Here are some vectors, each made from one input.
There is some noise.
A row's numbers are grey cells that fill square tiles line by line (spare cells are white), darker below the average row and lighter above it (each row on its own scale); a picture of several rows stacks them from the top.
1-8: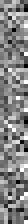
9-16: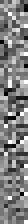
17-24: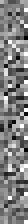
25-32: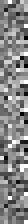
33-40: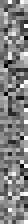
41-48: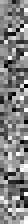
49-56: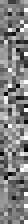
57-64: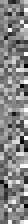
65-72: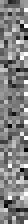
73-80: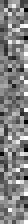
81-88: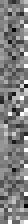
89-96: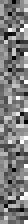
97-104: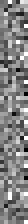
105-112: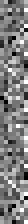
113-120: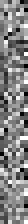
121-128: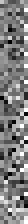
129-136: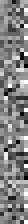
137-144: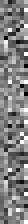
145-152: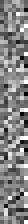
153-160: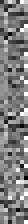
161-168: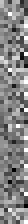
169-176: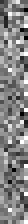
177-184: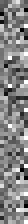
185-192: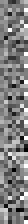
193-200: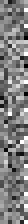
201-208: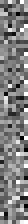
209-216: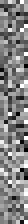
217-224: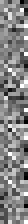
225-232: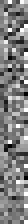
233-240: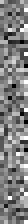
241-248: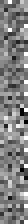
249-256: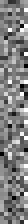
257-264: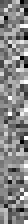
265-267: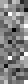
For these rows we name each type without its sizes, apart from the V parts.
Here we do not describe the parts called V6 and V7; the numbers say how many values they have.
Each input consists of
either a fixed value, or a label and a true/false value, or a value of V6 and a value of V7.
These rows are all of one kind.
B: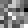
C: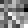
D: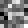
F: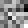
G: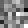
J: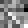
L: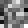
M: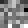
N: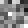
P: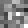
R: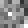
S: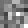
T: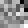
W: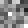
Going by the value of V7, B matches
C, F and J.
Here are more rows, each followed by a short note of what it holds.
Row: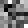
a label and a true/false value
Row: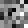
a fixed value
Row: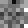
a label and a true/false value
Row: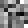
a label and a true/false value
